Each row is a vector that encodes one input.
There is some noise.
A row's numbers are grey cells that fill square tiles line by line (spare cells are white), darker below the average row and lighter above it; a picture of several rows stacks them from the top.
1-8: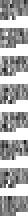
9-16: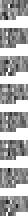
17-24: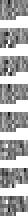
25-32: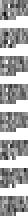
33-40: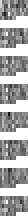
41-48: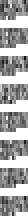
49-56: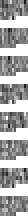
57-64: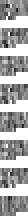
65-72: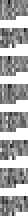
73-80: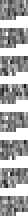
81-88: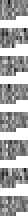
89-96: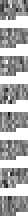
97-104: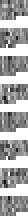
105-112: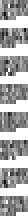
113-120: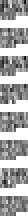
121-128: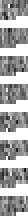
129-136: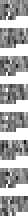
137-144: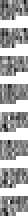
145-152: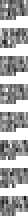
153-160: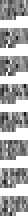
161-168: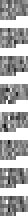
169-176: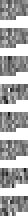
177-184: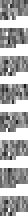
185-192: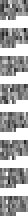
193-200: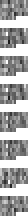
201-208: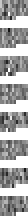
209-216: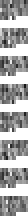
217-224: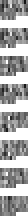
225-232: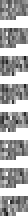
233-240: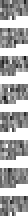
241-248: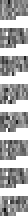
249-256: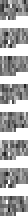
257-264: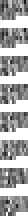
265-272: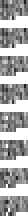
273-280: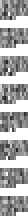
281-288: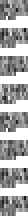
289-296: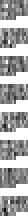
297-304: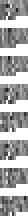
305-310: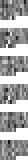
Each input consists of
either a point on a 16-point circle, or three true/false values.
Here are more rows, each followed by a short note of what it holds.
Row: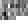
a point on a 16-point circle
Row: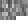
three true/false values
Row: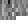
three true/false values
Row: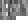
three true/false values
